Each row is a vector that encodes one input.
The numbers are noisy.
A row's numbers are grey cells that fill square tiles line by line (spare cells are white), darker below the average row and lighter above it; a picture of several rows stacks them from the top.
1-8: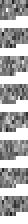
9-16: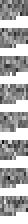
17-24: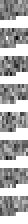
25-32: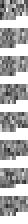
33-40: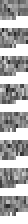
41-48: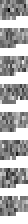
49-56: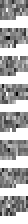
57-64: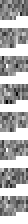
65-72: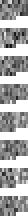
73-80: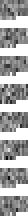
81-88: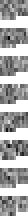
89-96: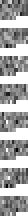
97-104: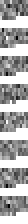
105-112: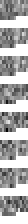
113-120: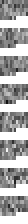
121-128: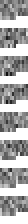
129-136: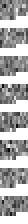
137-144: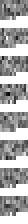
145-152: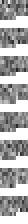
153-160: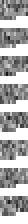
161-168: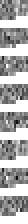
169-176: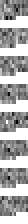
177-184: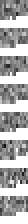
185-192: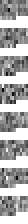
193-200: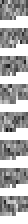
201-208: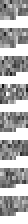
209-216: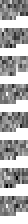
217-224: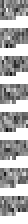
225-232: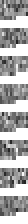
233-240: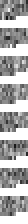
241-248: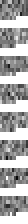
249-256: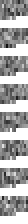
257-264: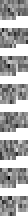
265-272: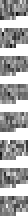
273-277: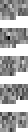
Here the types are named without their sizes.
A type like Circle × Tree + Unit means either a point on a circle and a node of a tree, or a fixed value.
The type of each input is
Circle + Tree.
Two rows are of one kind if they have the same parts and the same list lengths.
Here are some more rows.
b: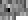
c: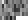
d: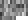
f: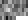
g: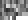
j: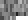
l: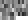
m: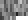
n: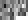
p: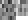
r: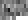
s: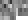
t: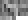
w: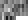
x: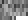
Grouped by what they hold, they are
b, g, j, l, m, n, p, r, s, t
c, d, f, w, x

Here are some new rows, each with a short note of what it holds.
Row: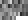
a node of a tree
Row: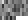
a node of a tree
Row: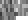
a point on a circle
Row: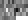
a node of a tree
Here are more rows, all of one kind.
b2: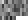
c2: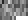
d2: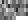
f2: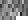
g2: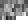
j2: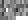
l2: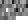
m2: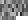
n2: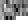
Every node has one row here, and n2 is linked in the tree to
b2 and g2.
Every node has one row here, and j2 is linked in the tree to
d2 and l2.
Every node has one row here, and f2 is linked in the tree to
c2 and m2.
